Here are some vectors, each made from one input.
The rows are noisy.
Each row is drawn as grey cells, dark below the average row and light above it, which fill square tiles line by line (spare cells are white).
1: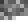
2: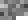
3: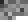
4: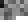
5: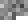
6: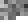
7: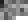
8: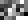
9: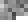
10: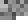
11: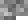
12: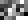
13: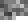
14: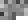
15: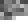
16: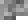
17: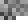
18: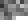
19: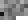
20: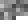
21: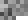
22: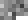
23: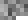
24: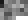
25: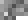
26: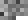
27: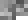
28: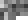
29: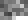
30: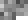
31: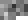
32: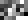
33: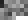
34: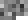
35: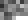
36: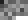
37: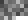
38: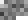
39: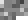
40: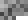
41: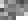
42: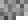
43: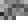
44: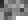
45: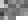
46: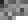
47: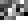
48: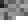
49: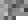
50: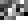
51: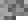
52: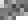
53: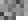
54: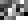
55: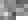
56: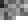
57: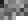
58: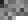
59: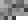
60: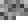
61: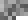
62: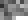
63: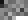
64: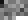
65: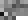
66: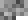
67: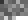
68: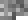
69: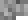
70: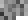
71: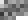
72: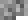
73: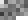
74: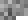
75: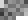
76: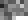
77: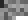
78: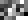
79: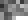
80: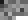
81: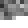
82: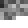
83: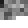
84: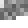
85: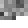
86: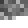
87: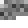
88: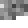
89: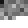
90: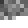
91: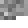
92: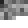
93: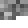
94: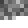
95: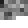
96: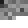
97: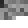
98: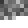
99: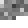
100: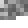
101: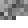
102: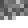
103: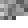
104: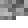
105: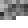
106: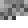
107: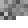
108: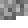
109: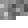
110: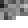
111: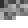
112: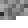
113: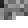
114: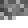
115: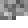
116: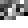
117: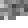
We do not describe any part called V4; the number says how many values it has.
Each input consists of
a list of up to two items, each a point on each of two 3-point lines and a value of V4.
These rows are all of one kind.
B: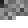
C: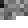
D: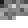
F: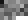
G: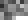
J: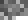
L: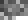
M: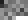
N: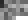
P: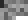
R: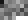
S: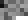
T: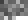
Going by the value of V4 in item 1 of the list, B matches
M, N, P and S.
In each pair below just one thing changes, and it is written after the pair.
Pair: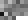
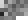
the value of V4 in item 1 of the list
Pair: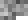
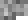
the place on one of the two 3-point lines in item 2 of the list
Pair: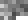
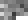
the place on one of the two 3-point lines in item 1 of the list
